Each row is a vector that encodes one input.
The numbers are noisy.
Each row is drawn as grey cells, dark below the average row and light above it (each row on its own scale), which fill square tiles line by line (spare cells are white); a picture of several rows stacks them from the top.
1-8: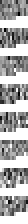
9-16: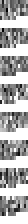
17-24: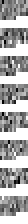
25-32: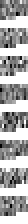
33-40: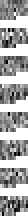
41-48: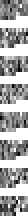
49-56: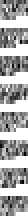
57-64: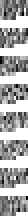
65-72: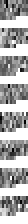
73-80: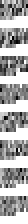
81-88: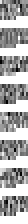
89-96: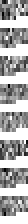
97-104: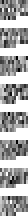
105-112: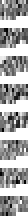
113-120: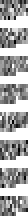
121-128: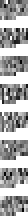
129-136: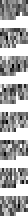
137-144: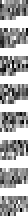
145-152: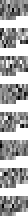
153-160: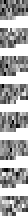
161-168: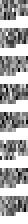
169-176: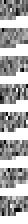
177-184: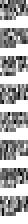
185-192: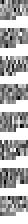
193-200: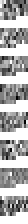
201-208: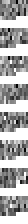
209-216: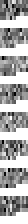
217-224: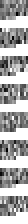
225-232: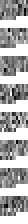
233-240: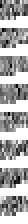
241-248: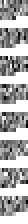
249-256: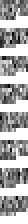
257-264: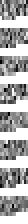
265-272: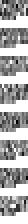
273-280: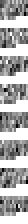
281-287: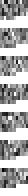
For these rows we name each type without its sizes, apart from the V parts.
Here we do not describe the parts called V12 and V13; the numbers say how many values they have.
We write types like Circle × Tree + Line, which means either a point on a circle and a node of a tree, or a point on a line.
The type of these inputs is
(Bool × Circle + Unit) × V12 × V13.
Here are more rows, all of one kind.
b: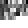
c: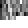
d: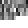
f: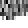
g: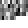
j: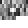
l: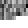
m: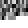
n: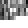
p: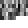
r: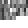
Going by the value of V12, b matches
d, l, n and r.
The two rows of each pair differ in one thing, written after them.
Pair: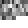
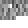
the true/false value
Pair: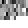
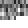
the place on the circle
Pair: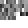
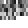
the true/false value
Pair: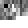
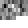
the value of V13
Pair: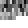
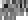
the value of V12
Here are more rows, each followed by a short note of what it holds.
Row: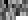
a value of V12 and a value of V13
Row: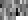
a value of V12 and a value of V13
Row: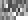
a point on a circle, a true/false value, a value of V12 and a value of V13
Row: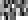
a point on a circle, a true/false value, a value of V12 and a value of V13
